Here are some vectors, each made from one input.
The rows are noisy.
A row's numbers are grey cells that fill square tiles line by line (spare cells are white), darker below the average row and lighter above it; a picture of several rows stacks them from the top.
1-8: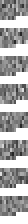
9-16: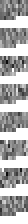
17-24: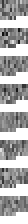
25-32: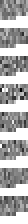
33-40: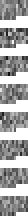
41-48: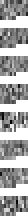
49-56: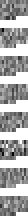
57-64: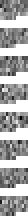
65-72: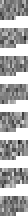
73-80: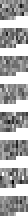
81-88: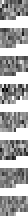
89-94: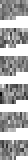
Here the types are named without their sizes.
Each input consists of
a point on a line and a node of a tree.
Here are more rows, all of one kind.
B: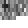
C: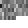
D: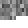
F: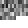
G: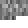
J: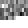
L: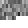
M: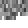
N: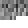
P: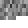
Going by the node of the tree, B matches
C, D and G.
